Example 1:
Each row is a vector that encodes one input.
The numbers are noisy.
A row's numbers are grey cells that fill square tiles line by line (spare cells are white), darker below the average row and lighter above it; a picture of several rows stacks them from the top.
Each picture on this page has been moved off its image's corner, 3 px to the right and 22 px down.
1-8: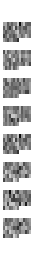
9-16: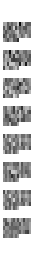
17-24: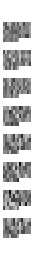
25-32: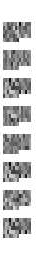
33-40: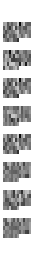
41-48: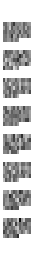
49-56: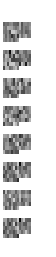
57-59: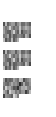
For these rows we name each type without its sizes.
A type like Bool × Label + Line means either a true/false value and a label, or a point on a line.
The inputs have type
Tree.
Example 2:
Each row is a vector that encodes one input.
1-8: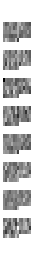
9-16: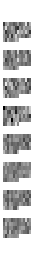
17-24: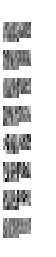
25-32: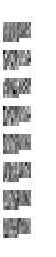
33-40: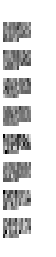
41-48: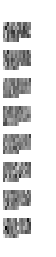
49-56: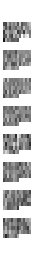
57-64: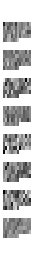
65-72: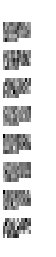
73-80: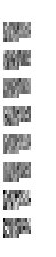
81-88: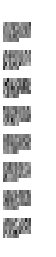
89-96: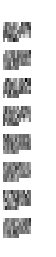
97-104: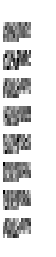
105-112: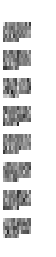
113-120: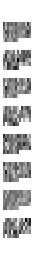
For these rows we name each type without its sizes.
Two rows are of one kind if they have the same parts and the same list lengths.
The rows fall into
2 kinds.
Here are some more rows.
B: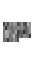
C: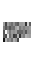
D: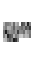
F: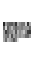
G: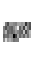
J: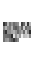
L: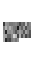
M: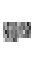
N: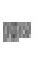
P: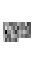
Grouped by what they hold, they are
B, C, F, G, L, M, N, P
D, J

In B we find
four true/false values.
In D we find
a fixed value.
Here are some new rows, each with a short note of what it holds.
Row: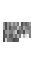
a fixed value
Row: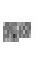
four true/false values
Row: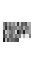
a fixed value
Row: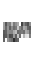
a fixed value
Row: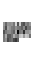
a fixed value
